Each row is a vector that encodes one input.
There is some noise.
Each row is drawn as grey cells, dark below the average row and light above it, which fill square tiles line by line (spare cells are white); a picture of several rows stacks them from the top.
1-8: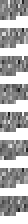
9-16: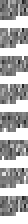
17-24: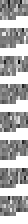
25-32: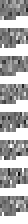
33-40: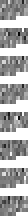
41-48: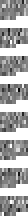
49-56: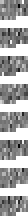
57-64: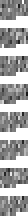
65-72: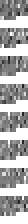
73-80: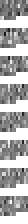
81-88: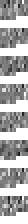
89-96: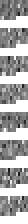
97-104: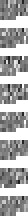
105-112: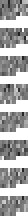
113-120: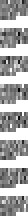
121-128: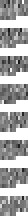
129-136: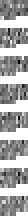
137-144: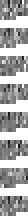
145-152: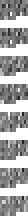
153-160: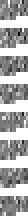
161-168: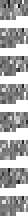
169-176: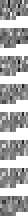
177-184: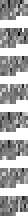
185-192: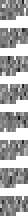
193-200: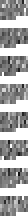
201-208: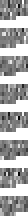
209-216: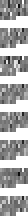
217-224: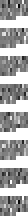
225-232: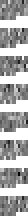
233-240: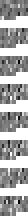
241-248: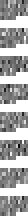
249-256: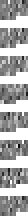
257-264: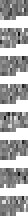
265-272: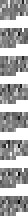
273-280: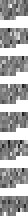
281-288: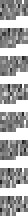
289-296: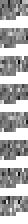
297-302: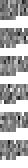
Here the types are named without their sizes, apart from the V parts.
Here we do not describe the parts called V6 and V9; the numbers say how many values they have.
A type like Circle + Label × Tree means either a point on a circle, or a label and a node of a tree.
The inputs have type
Bool × (Tree + Unit) + (Line + V9) × V6.
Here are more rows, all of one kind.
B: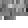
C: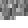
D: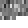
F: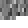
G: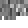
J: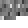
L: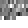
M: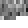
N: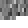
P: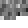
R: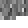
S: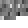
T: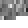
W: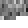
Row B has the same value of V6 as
M, T and W.
